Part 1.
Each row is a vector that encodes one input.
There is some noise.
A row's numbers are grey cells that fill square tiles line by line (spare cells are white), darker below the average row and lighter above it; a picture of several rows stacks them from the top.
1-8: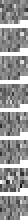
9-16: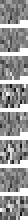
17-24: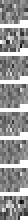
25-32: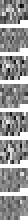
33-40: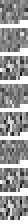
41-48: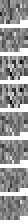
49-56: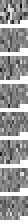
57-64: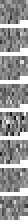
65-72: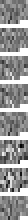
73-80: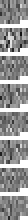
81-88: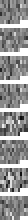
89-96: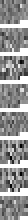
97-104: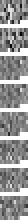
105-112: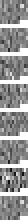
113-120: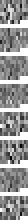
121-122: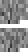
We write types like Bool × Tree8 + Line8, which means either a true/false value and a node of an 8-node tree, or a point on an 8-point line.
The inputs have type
Label5 + Line10.
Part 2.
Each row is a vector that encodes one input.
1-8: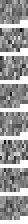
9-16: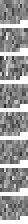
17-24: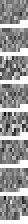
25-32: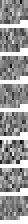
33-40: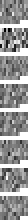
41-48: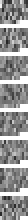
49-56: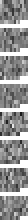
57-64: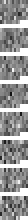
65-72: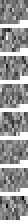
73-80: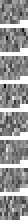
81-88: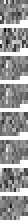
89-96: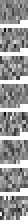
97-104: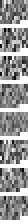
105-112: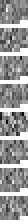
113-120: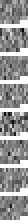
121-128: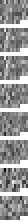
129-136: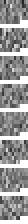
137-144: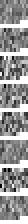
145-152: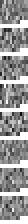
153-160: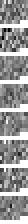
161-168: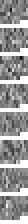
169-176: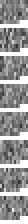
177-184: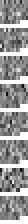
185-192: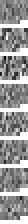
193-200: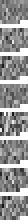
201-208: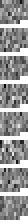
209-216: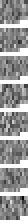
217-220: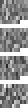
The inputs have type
Bool × Bool × Bool × Bool + Line11.
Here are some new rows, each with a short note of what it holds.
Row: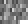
four true/false values
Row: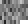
four true/false values
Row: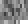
four true/false values
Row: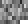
a point on an 11-point line
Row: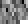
a point on an 11-point line
